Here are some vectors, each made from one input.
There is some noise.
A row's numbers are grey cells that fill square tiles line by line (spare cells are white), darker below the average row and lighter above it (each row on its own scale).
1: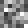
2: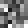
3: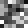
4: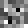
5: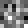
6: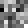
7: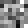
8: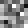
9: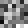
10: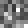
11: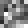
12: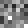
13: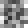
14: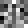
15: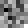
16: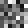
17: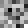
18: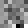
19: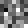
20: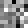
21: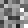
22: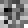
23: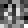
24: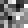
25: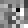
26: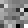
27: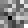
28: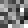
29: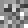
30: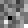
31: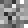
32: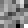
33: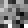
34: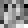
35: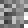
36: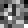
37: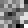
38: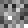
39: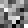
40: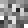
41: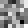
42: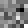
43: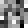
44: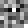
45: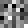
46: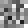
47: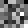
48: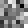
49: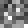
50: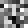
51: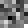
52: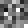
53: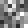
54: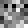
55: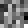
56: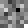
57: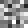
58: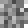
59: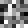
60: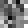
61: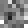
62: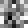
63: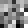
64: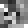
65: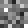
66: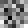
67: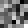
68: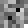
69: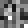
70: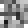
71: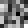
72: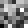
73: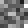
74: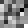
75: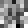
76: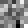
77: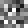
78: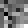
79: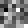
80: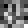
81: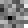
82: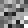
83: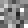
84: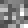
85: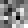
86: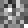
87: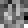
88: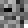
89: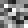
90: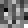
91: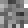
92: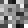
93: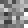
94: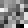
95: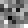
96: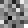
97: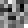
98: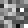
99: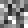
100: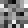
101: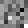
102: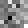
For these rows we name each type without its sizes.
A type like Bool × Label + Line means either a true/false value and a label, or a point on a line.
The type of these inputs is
(Bool × Bool × Bool + Unit) × Label + Line.
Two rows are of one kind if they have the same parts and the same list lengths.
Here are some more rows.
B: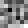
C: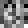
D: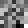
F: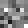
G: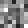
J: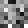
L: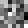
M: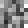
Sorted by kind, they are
B, G
C
D, F, J, L, M

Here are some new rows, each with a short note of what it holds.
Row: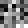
a point on a line
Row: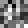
a point on a line
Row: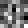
a point on a line
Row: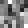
a label
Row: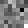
a label and three true/false values
